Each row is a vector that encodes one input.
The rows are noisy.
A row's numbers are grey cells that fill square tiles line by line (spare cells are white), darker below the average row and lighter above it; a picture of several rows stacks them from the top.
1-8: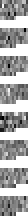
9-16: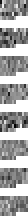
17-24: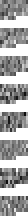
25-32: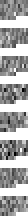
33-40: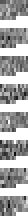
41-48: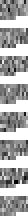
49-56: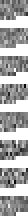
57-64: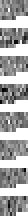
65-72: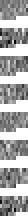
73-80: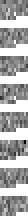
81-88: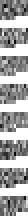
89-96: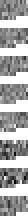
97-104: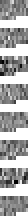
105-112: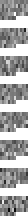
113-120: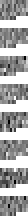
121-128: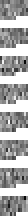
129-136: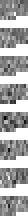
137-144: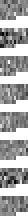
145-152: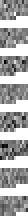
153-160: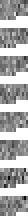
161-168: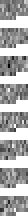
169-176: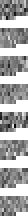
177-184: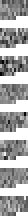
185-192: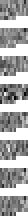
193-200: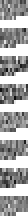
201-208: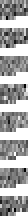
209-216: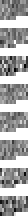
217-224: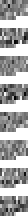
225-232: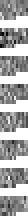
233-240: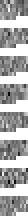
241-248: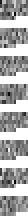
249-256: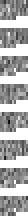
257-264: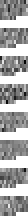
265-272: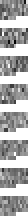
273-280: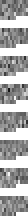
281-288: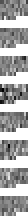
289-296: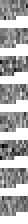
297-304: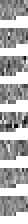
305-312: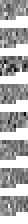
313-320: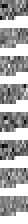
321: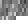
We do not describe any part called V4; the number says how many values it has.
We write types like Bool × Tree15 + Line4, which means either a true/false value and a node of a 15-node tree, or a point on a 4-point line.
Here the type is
Circle13 × Line5 × Line6 × Tree10 + V4 × V4.
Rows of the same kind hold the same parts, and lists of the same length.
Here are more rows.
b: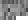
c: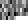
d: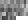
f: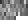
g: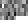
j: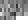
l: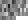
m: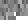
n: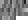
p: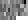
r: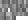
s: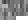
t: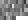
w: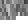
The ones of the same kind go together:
b, d, f, j, l, m, n, p, r, s, t, w
c, g

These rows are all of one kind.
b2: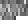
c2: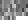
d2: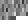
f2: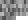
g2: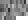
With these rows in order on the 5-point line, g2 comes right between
b2 and c2.
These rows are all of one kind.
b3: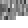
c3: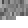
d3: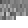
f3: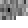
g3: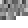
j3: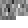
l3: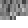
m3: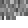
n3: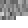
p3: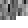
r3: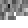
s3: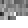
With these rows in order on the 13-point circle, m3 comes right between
c3 and s3.
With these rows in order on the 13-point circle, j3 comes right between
b3 and n3.
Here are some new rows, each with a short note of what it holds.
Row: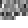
two values of V4
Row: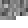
a point on a 13-point circle, a point on a 5-point line, a point on a 6-point line and a node of a 10-node tree
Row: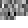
two values of V4
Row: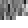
a point on a 13-point circle, a point on a 5-point line, a point on a 6-point line and a node of a 10-node tree
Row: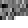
two values of V4
